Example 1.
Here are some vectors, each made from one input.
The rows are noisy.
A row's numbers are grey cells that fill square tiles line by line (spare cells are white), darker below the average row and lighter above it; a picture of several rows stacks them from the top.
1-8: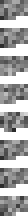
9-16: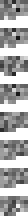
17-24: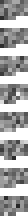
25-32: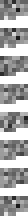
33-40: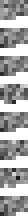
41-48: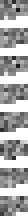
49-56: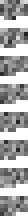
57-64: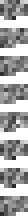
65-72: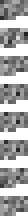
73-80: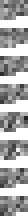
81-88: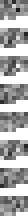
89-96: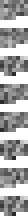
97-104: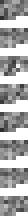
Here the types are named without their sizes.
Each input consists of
a point on a line.
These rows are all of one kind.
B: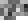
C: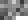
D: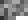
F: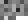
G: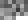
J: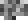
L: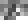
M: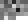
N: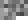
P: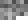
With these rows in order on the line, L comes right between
B and N.
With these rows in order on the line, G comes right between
M and P.
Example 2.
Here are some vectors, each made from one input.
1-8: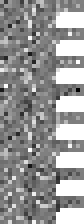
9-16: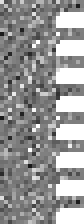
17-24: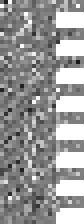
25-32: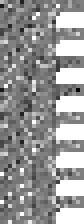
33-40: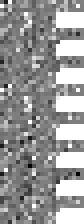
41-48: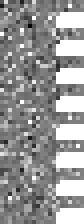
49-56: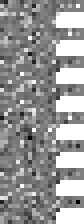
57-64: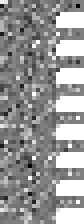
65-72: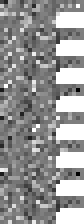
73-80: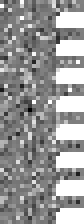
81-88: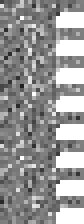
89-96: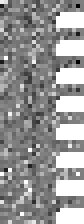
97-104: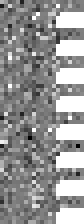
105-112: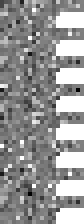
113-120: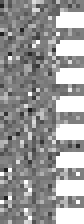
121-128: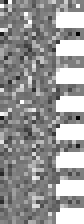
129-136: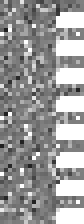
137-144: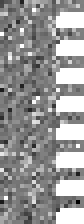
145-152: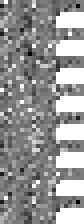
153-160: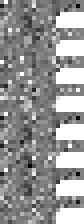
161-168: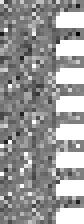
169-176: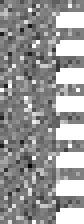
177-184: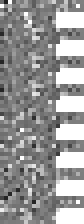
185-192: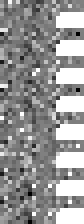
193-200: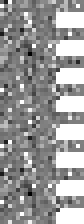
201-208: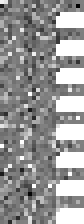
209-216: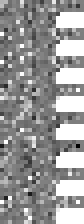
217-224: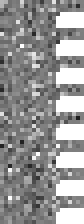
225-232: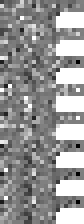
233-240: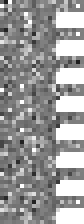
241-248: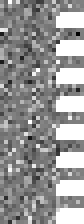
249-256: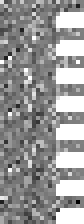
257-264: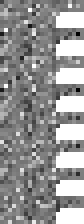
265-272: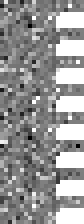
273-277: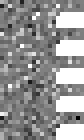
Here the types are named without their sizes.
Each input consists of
four true/false values.
